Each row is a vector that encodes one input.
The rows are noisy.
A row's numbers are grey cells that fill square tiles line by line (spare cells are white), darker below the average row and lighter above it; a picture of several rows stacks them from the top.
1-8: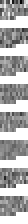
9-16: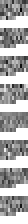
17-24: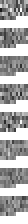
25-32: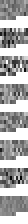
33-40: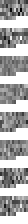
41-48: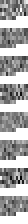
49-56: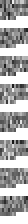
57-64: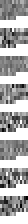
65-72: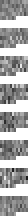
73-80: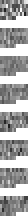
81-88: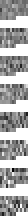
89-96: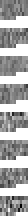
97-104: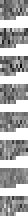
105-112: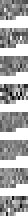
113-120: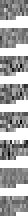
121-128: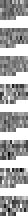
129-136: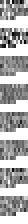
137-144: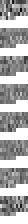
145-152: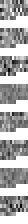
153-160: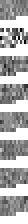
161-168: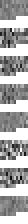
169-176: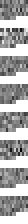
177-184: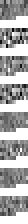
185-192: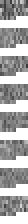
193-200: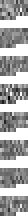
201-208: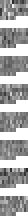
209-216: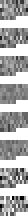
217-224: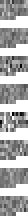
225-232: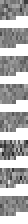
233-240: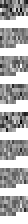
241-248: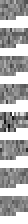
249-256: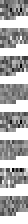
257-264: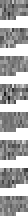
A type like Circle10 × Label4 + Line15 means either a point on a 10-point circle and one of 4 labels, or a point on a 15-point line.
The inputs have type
Bool × Tree11 + Circle15 + Unit.
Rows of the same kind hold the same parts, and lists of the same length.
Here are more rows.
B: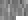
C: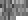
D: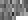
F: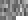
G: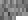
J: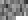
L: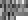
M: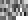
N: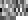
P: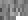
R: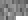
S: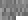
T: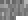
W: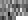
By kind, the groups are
B, C, F, M, S, T
D, G, J, N, P, R, W
L

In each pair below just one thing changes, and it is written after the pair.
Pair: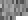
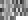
the true/false value
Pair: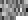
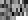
the node of the tree
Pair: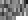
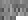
the node of the tree
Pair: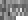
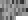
the true/false value
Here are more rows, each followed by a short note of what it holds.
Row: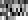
a point on a 15-point circle
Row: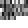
a point on a 15-point circle
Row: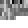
a fixed value
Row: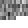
a fixed value
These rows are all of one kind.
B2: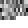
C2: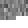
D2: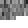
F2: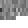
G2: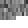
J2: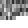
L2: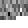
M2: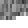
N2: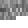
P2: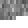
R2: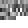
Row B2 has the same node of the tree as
C2 and G2.
